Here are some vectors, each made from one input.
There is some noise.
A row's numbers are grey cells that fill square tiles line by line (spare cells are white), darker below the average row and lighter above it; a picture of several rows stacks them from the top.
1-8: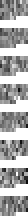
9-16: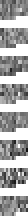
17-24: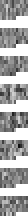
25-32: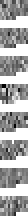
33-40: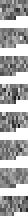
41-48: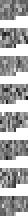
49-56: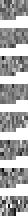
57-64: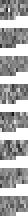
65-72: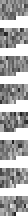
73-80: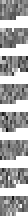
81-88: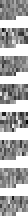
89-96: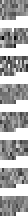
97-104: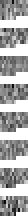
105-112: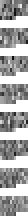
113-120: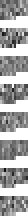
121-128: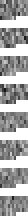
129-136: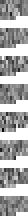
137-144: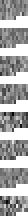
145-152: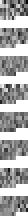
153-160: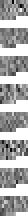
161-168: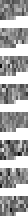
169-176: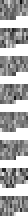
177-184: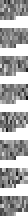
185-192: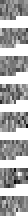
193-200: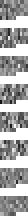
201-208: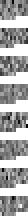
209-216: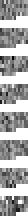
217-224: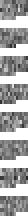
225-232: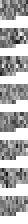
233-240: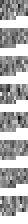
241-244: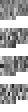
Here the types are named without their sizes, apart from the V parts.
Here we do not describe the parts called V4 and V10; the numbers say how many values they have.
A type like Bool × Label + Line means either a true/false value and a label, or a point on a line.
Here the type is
(Bool × Bool × Bool × Bool + V10) × V4 + Circle + Line.
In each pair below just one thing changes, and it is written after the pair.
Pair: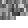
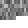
one of the four true/false values
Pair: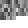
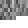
one of the four true/false values
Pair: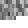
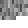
the value of V4
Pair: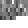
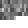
one of the four true/false values
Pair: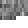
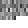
one of the four true/false values
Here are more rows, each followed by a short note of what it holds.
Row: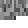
a value of V4 and a value of V10
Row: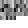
a point on a line
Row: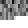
a point on a circle
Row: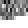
a point on a line
